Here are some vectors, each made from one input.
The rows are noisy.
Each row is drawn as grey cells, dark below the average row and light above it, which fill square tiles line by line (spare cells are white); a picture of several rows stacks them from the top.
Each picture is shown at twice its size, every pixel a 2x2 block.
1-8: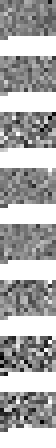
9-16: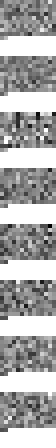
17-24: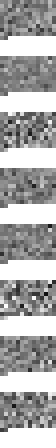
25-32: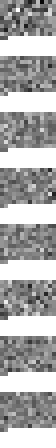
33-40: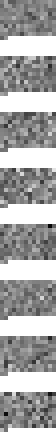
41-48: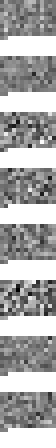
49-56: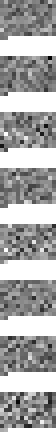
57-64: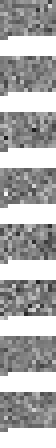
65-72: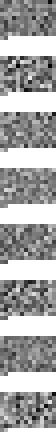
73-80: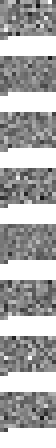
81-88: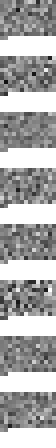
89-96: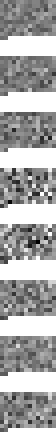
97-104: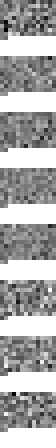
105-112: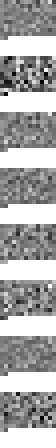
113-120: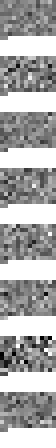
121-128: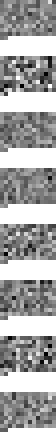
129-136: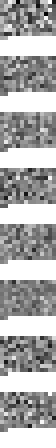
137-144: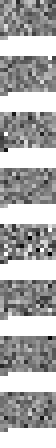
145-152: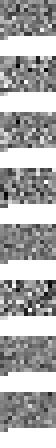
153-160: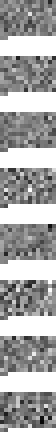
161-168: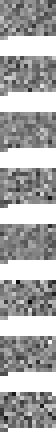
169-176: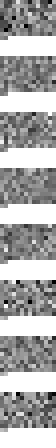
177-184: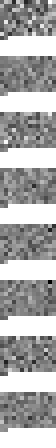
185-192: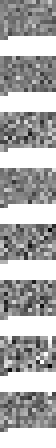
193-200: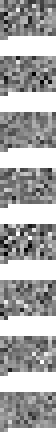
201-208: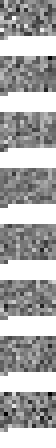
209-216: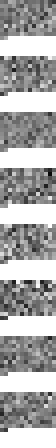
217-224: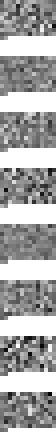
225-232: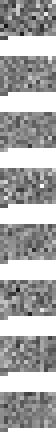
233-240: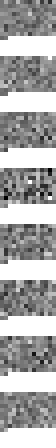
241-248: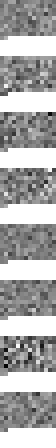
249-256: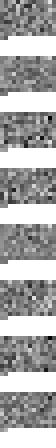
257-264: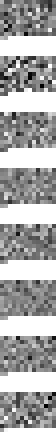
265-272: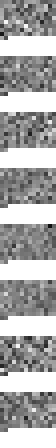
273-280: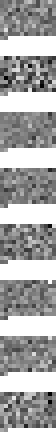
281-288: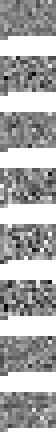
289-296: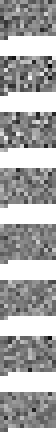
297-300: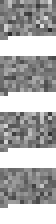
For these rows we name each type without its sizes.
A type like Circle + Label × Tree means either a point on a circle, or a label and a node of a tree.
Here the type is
List(Line).
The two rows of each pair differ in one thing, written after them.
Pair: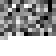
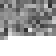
the place on the line in item 2 of the list
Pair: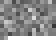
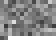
the place on the line in item 1 of the list
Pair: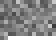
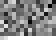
the place on the line in item 2 of the list
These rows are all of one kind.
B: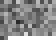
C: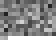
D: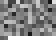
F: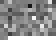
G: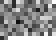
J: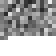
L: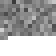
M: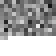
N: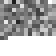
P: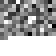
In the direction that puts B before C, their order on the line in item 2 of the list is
N, B, F, P, C, J, D, L, G, M.
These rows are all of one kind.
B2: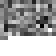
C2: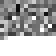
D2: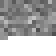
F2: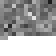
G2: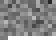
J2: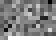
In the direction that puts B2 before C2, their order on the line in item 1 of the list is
D2, B2, C2, F2, G2, J2.
